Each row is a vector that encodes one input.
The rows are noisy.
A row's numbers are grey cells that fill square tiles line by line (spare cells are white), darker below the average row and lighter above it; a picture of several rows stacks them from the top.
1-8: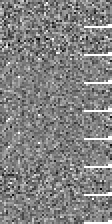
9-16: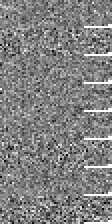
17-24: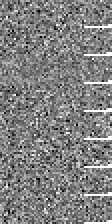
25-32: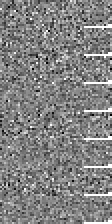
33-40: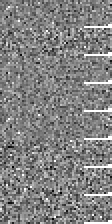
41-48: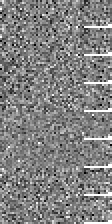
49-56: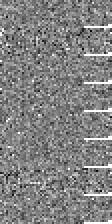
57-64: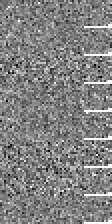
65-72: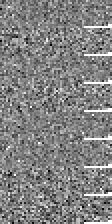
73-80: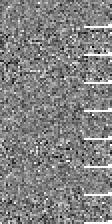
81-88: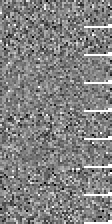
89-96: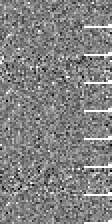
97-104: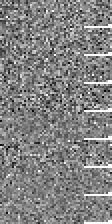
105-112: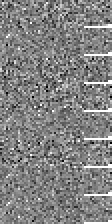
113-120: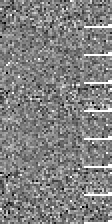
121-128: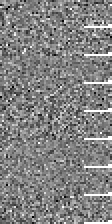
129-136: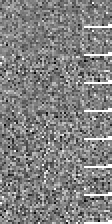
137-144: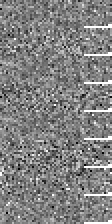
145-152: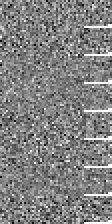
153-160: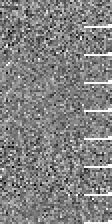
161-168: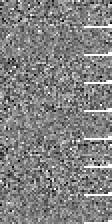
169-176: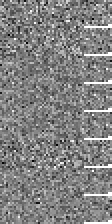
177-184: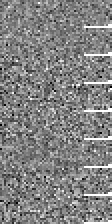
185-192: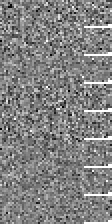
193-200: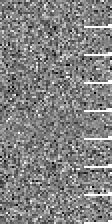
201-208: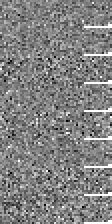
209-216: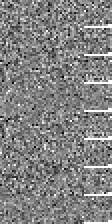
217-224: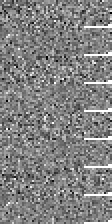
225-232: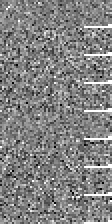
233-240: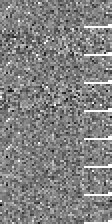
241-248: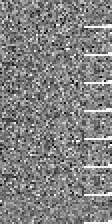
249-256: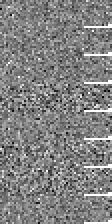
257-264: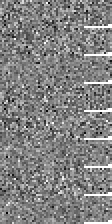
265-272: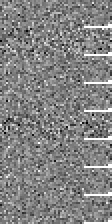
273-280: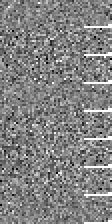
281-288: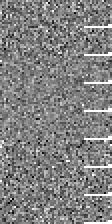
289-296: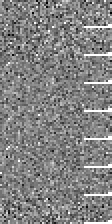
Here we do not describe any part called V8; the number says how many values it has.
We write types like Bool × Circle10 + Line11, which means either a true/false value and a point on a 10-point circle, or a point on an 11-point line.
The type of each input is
Bool × Bool × Bool × Bool + Tree11 + (Tree12 + V8) × V8 + Unit.
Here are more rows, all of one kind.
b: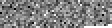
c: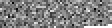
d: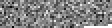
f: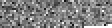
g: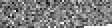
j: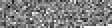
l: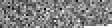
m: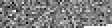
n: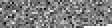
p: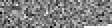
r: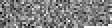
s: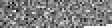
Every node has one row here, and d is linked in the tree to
c and p.
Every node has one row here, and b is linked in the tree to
r.
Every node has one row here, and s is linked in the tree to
l and m.
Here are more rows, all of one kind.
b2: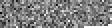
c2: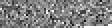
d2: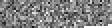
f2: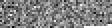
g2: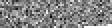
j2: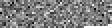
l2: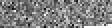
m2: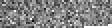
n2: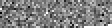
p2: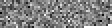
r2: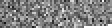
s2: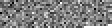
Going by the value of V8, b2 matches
d2 and r2.
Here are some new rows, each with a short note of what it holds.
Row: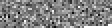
two values of V8
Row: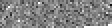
four true/false values
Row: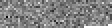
four true/false values
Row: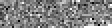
a node of an 11-node tree
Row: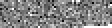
a node of an 11-node tree
